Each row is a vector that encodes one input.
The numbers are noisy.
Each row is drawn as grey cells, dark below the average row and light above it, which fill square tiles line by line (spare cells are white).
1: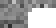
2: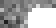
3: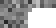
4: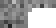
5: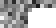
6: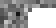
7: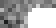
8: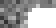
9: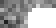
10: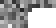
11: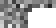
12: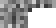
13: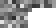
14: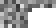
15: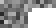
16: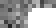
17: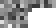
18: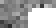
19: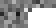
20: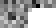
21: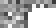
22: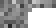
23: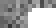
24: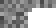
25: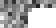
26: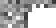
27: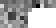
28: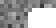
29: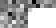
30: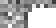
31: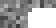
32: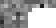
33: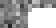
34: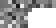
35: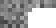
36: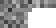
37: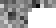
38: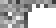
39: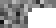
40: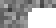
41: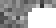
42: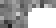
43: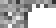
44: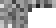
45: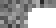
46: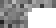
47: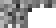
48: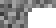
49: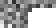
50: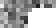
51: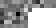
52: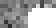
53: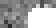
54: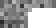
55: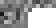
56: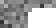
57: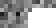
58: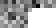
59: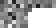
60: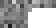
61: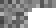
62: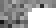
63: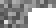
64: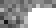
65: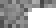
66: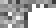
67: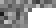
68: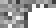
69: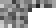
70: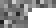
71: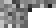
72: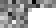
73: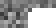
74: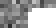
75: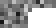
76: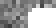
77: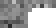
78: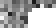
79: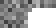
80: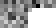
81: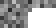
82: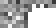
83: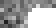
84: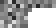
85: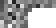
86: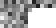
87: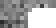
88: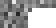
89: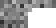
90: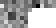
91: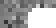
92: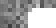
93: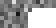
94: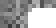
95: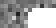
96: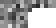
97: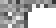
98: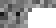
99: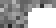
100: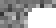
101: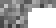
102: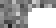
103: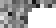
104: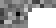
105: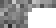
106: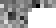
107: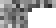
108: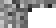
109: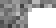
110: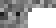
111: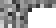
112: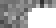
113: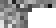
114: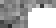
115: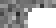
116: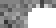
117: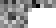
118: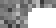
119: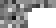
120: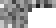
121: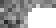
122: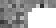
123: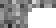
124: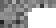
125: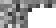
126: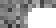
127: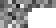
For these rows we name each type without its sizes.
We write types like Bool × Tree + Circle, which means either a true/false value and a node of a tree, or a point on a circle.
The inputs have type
(Bool × Bool × Bool × Bool + Unit) × Line + List(Circle).
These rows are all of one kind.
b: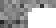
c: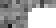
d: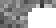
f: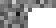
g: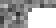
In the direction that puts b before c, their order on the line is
f, g, d, b, c.
